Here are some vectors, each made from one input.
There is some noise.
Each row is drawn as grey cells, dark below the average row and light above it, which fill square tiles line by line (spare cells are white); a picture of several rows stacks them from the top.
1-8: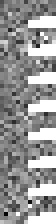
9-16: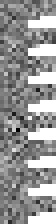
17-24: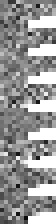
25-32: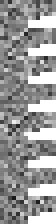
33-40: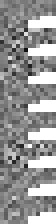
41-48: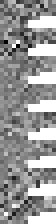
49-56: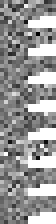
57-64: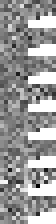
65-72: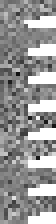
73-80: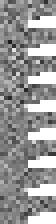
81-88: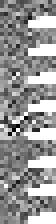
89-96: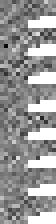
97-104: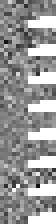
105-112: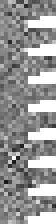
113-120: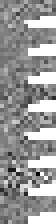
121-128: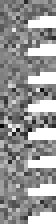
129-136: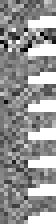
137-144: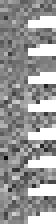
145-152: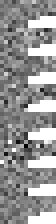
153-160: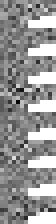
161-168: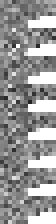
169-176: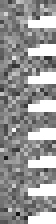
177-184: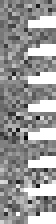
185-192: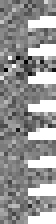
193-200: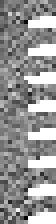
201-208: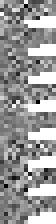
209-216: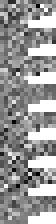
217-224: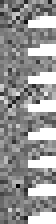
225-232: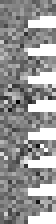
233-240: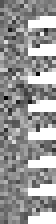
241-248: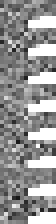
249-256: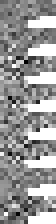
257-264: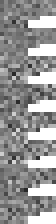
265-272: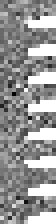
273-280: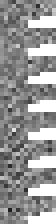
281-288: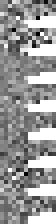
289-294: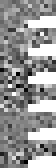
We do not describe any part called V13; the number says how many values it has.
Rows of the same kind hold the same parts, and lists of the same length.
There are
3 kinds of row.
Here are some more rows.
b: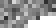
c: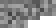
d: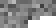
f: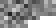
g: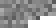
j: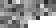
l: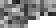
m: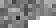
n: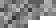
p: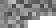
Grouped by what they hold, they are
b, l, m
c, f, p
d, g, j, n

